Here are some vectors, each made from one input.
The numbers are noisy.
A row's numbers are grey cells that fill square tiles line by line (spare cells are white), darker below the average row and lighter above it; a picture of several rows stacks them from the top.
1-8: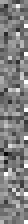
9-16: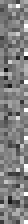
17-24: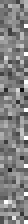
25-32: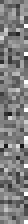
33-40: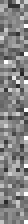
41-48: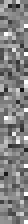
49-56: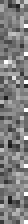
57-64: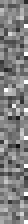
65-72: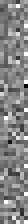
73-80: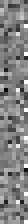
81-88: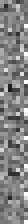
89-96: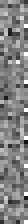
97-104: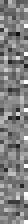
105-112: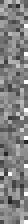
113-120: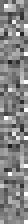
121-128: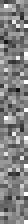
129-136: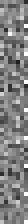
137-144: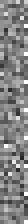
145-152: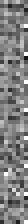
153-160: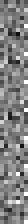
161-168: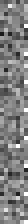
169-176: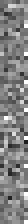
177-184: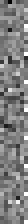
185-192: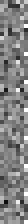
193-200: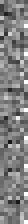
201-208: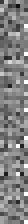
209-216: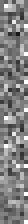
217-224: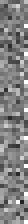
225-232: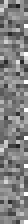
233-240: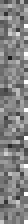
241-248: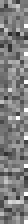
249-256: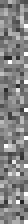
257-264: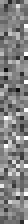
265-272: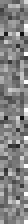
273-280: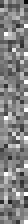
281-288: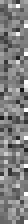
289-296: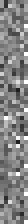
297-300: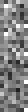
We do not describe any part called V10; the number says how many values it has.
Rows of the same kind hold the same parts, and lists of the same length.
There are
4 kinds of row.
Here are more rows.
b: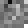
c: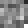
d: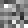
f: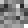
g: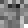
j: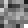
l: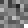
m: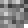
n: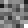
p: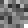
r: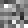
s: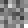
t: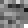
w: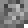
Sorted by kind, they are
b, f, w
c, g, j, l, m, n, p, t
d, r
s

